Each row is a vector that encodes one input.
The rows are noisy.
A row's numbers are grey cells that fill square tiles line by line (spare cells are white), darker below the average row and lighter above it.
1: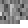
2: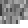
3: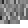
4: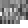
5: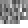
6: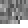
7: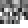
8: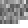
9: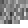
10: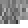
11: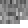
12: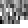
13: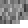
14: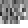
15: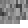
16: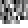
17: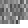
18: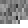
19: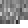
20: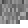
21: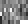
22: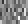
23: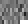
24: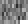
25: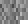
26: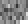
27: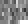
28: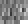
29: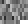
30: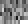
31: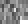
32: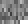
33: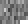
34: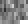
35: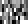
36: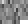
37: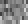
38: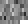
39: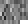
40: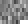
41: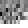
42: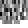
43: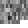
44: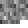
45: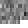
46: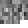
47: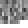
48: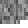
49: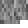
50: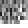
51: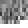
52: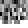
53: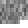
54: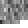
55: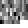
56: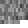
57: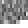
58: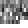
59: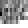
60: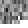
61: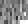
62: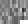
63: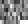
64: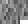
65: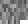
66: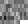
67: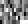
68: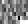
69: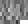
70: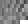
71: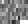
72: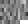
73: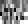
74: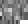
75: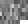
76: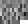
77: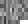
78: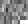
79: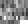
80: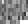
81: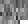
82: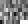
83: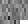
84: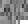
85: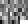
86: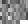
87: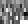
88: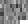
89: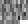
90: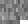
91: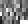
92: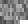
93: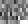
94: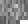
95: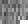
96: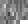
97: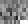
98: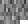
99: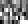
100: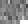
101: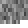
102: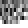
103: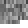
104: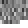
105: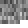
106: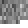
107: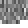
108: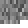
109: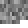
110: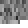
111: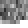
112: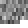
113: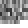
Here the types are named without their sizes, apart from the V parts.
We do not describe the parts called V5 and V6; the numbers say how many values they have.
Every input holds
a point on a line, a true/false value, a value of V5 and a value of V6.
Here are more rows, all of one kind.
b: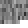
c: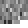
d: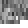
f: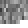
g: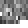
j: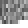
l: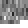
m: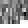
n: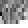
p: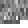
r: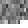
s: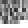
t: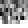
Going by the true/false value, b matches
m, r and t.
